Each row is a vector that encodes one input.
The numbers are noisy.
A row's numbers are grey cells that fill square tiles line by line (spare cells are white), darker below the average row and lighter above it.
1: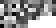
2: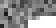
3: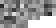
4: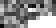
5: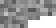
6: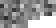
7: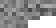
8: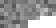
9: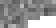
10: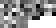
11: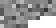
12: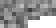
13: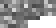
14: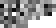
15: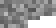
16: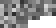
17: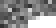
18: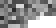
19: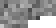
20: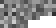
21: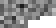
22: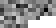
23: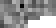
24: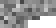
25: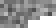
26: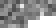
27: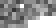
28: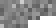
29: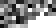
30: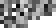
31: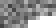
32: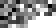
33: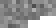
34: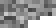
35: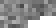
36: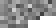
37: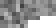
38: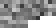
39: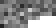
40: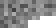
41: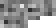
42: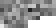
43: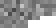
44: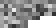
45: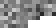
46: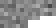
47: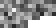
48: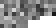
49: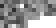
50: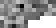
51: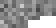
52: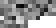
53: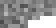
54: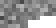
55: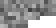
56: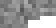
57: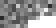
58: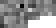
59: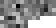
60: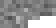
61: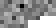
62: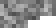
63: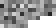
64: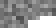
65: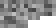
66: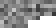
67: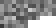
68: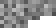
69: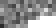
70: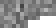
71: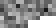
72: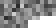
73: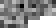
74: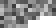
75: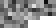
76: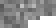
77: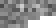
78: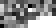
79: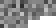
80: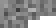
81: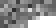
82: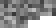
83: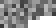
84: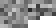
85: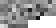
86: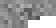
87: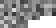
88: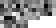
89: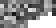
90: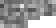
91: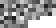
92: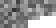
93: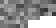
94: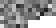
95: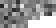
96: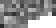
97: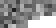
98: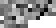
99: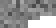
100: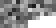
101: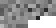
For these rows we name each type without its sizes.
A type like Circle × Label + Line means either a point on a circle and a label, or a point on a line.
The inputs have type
(Bool × Circle + Line) × Line.
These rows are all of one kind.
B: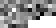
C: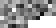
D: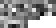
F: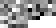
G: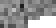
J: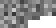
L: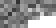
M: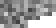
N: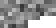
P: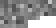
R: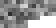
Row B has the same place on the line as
D, J, L and R.
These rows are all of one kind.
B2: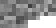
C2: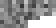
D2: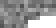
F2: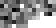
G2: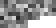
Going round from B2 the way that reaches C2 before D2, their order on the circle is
B2, C2, F2, G2, D2.
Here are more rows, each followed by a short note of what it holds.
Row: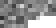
a point on a circle, a point on a line and a true/false value
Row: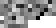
a point on each of two lines
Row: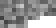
a point on each of two lines
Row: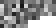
a point on a circle, a point on a line and a true/false value
